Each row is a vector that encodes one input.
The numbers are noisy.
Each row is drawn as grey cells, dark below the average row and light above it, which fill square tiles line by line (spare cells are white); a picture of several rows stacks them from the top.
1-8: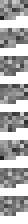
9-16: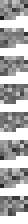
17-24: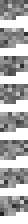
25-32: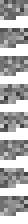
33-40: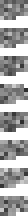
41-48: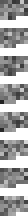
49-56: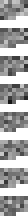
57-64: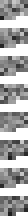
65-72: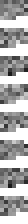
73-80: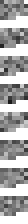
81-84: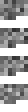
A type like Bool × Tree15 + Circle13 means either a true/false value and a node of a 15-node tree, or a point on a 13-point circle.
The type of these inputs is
Line8 + Line10.
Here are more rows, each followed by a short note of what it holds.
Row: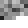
a point on a 10-point line
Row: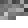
a point on an 8-point line
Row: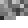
a point on a 10-point line
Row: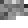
a point on a 10-point line
